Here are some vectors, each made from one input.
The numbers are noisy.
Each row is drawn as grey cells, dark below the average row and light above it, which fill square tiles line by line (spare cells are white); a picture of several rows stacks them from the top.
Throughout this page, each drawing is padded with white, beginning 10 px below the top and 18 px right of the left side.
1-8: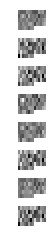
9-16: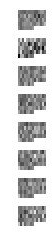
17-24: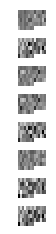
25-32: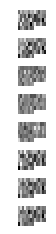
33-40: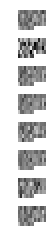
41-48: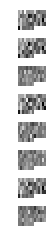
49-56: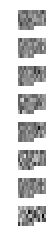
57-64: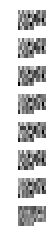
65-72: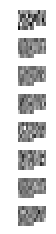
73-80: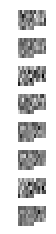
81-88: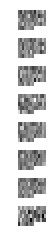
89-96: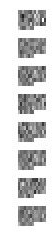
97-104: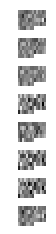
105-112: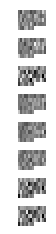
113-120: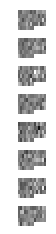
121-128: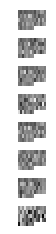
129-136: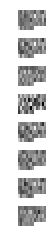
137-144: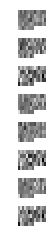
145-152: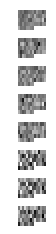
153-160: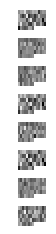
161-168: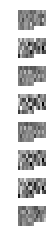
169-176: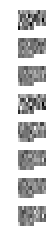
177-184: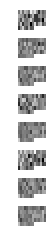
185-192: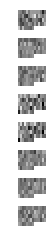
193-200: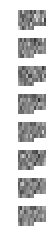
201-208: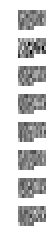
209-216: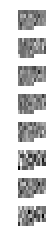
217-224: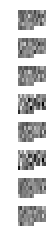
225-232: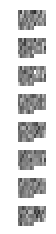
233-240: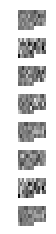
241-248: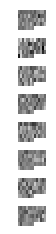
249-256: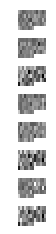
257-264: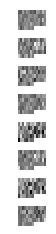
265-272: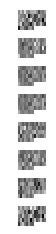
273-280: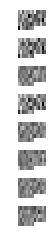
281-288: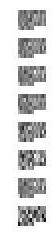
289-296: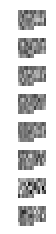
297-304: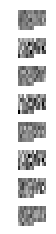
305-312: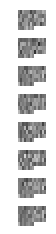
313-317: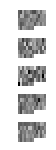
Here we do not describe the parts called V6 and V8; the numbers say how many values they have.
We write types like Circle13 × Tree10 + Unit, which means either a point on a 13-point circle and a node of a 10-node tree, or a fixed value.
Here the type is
Bool × (Line12 + V6) + V8.
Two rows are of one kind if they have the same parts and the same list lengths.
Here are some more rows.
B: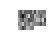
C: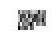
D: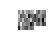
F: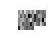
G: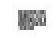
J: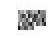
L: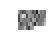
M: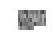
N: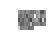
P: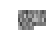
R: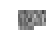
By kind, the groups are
B, L, M, P, R
C, D, F, J
G, N

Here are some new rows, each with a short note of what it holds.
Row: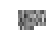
a true/false value and a value of V6
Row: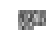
a point on a 12-point line and a true/false value
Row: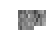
a point on a 12-point line and a true/false value
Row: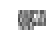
a true/false value and a value of V6
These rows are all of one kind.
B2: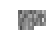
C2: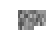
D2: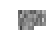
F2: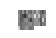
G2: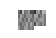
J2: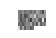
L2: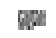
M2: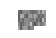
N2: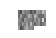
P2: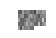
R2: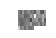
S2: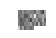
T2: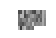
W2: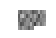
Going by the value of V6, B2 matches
D2, L2, M2 and N2.
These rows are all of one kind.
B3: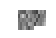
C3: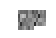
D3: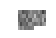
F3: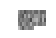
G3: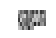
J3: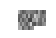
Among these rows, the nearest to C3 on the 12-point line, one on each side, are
D3 and G3.
